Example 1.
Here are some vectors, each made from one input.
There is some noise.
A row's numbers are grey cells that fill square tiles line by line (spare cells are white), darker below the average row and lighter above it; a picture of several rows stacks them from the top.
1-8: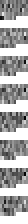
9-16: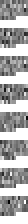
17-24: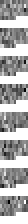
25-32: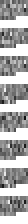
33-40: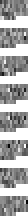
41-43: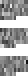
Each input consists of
a point on a 6-point line and a true/false value.
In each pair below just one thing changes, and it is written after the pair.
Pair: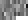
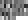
the true/false value
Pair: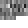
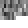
the place on the 6-point line
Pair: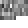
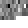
the place on the 6-point line
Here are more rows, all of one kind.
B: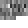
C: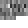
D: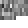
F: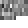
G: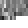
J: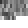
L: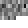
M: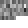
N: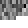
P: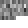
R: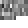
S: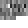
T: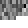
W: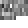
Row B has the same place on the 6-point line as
C, G and S.
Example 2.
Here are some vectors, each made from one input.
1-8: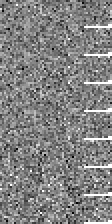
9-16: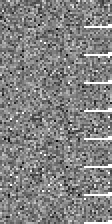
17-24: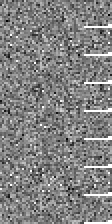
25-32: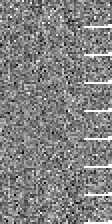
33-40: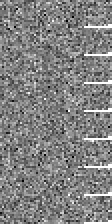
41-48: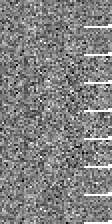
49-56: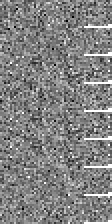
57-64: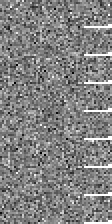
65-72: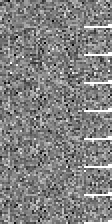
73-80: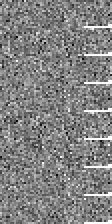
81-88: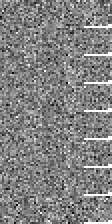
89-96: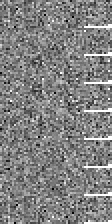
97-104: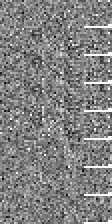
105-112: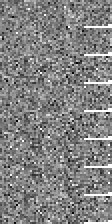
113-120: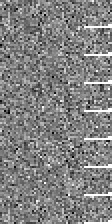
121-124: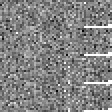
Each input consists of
either a point on a 10-point circle, or a point on a 9-point line.
